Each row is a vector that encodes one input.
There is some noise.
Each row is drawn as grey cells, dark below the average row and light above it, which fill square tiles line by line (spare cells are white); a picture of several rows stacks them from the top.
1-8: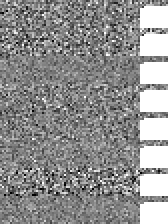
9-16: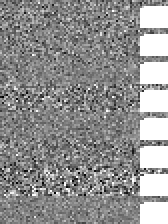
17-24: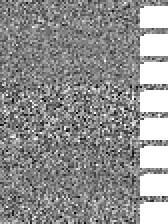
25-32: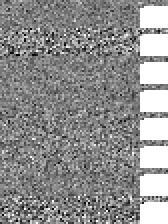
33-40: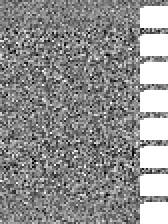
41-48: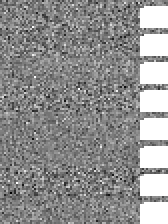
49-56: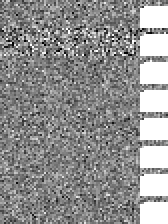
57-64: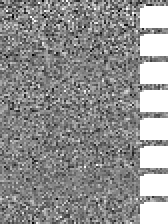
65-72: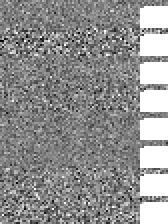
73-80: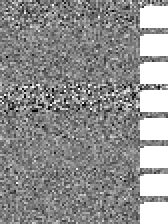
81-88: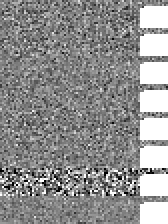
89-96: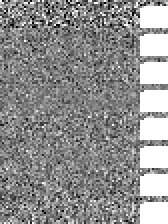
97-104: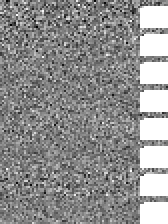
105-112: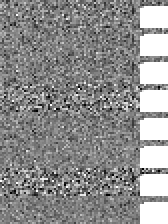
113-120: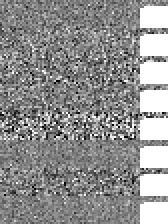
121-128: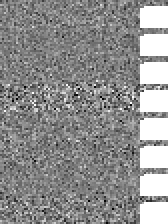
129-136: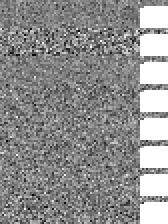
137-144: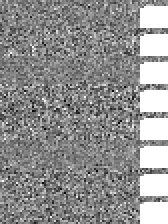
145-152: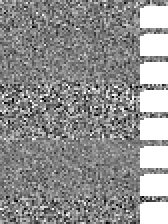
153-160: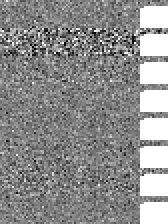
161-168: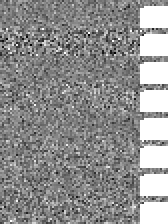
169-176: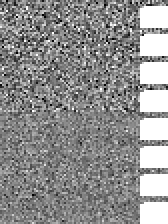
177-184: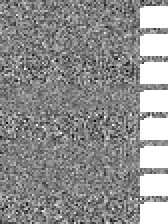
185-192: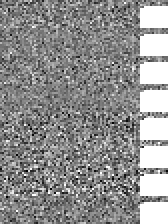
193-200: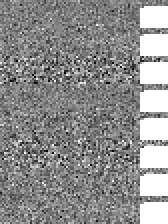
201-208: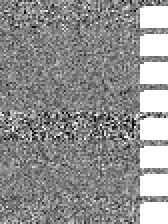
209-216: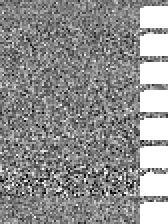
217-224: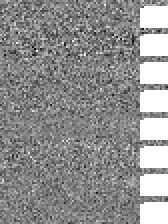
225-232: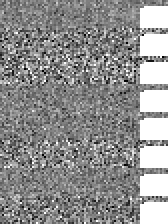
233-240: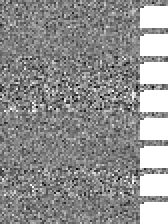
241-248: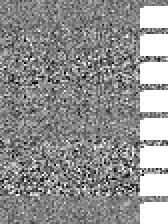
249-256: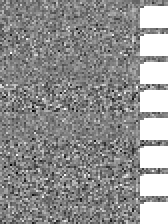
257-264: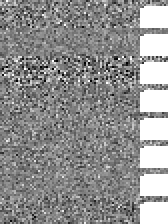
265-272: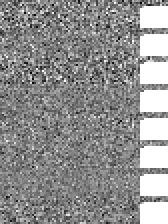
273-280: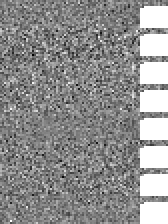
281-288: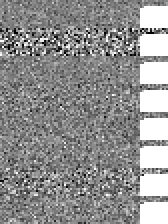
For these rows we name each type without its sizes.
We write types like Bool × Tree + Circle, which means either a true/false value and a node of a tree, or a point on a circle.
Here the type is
(Circle + Unit) × Line.
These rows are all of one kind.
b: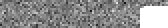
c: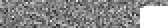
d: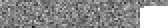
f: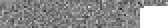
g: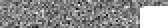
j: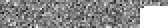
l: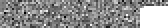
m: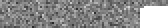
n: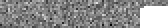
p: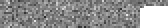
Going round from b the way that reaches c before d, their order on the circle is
b, c, l, p, f, d, j, m, g, n.
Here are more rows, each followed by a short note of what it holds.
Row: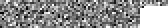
a point on a circle and a point on a line
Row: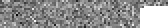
a point on a circle and a point on a line
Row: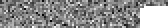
a point on a line
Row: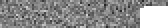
a point on a line
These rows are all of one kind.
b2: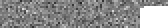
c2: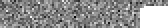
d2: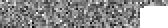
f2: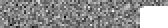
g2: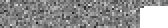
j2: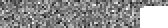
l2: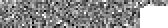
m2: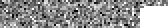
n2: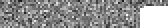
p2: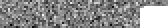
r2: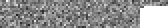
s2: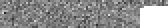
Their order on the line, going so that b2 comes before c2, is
b2, n2, d2, r2, p2, f2, c2, g2, m2, l2, s2, j2.
